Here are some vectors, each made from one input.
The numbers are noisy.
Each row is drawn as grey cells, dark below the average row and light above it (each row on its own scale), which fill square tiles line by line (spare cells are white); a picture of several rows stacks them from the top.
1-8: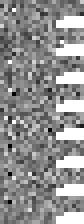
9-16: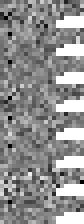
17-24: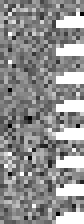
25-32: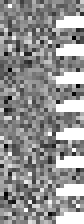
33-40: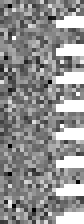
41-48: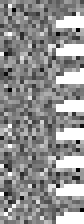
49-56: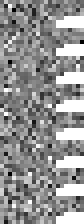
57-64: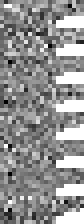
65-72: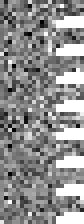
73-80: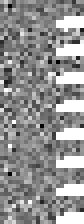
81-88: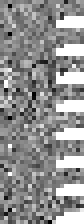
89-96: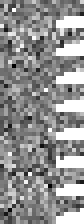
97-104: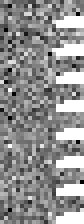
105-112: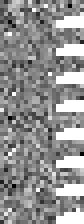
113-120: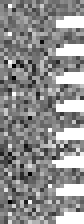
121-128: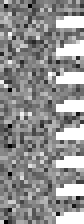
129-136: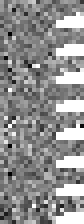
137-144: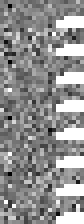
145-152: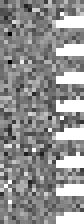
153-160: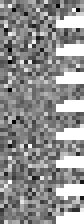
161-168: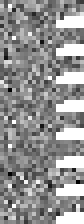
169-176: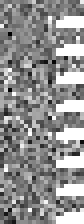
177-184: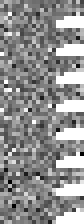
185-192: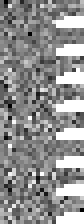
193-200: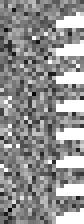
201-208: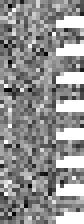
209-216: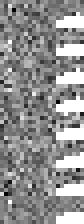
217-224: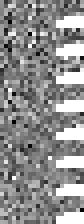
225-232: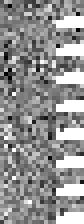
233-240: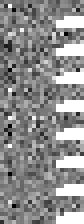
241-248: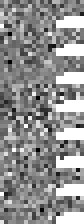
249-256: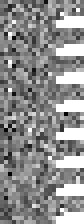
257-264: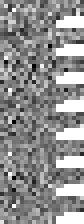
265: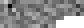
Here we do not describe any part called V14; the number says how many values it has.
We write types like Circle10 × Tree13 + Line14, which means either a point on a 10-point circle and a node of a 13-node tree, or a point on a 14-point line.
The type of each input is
Bool × Tree7 × V14 + Unit.
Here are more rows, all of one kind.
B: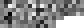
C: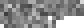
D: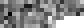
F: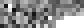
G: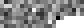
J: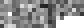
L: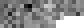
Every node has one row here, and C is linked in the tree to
G.
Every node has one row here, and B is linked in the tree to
D, G and J.
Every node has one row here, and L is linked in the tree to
D.
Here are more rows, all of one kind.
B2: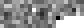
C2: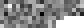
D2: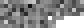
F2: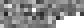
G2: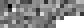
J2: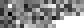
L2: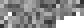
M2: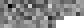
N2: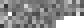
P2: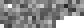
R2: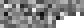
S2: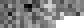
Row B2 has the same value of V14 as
F2, L2, N2 and R2.
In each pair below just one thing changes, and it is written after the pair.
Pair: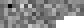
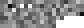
the value of V14
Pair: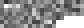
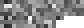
the value of V14
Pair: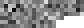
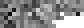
the node of the tree
